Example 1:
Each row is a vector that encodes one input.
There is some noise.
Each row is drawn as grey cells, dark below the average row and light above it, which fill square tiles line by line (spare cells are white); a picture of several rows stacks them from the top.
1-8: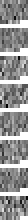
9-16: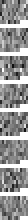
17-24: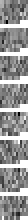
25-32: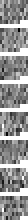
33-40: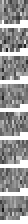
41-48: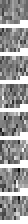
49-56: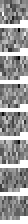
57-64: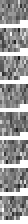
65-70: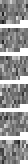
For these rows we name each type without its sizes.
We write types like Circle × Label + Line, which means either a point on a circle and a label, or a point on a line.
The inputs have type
Line × Line.
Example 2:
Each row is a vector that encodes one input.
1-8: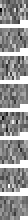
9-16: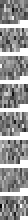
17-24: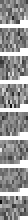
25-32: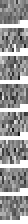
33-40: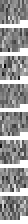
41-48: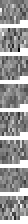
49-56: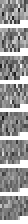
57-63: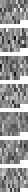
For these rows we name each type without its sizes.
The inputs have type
Line.
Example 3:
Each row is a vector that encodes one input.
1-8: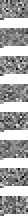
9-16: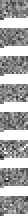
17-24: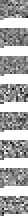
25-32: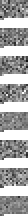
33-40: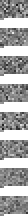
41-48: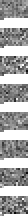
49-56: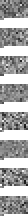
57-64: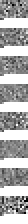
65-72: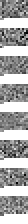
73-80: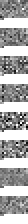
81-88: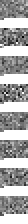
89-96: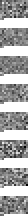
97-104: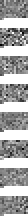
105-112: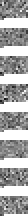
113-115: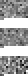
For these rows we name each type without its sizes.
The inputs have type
Bool × Bool × Bool × Bool + Unit.
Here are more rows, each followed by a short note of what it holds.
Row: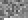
four true/false values
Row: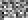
a fixed value
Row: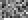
a fixed value
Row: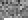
four true/false values
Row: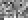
four true/false values
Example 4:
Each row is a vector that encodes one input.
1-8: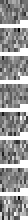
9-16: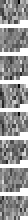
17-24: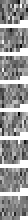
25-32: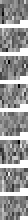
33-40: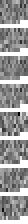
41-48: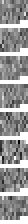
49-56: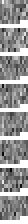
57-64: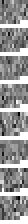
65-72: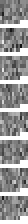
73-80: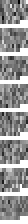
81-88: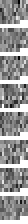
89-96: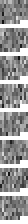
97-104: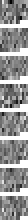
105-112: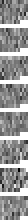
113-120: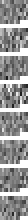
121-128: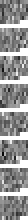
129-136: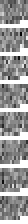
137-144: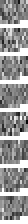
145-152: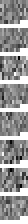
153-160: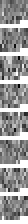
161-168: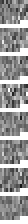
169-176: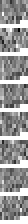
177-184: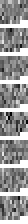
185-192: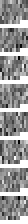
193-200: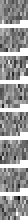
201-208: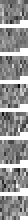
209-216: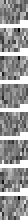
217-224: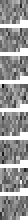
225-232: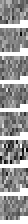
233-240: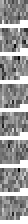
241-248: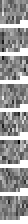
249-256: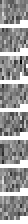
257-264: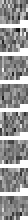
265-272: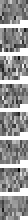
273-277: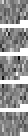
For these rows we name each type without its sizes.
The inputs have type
Line × Line.
